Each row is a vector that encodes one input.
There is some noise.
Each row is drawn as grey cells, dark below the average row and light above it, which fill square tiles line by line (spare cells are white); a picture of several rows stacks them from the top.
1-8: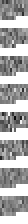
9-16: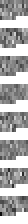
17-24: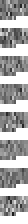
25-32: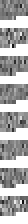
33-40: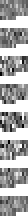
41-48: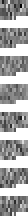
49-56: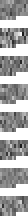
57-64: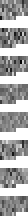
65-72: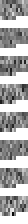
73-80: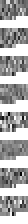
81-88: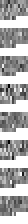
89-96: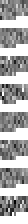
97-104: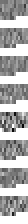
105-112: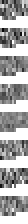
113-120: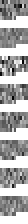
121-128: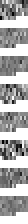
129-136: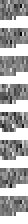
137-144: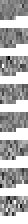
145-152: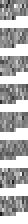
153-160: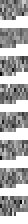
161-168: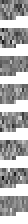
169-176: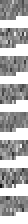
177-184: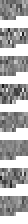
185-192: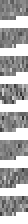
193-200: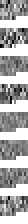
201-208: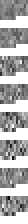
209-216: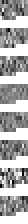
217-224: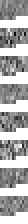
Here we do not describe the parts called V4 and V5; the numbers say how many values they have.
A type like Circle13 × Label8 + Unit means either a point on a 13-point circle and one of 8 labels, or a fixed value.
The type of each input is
Bool × V4 + (Line7 + V5) × Tree9.
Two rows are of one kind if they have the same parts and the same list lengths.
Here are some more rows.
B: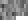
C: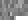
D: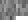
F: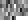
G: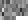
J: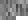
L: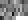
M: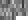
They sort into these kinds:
B, F, J
C, D
G, L, M

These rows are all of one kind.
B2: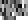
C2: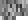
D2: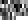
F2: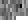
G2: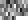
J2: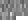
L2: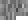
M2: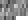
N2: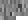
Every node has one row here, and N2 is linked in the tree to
B2 and L2.
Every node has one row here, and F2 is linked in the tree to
C2, G2 and L2.
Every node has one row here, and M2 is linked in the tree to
B2.
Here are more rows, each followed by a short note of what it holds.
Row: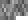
a true/false value and a value of V4
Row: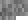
a point on a 7-point line and a node of a 9-node tree
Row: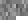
a node of a 9-node tree and a value of V5
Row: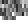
a point on a 7-point line and a node of a 9-node tree
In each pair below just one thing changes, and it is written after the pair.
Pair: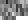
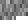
the value of V5
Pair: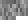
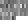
the node of the tree
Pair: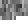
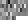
the node of the tree
